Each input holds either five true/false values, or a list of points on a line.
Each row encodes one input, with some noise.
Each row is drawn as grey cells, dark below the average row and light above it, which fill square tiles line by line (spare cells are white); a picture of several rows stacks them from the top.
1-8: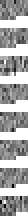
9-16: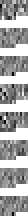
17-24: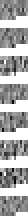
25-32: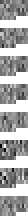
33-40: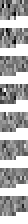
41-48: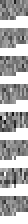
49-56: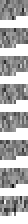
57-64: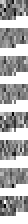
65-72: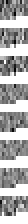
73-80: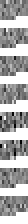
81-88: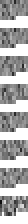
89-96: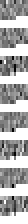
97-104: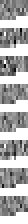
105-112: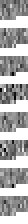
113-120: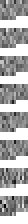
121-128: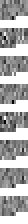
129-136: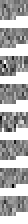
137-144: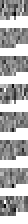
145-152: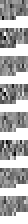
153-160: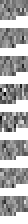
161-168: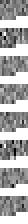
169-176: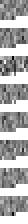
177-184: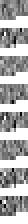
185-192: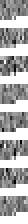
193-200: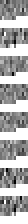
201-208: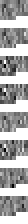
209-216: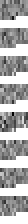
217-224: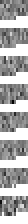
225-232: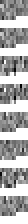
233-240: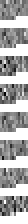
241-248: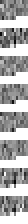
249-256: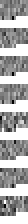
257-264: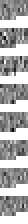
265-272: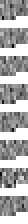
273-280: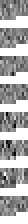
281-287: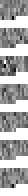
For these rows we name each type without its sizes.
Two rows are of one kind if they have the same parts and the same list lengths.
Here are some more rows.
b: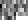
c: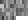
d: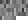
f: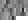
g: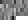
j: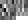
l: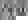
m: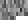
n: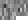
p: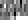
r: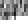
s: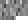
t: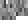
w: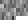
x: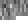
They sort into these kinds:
b
c, d, f, g, l, m, n, s, t, w, x
j, r
p

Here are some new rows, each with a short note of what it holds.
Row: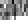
a list of one item
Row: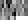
a list of two items
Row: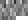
five true/false values
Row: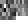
a list of two items
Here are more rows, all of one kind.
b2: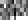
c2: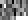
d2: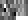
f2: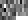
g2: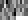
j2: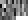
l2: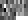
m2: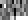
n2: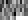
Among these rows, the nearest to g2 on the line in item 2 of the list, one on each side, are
c2 and m2.
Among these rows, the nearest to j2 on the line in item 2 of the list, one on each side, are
m2 and n2.
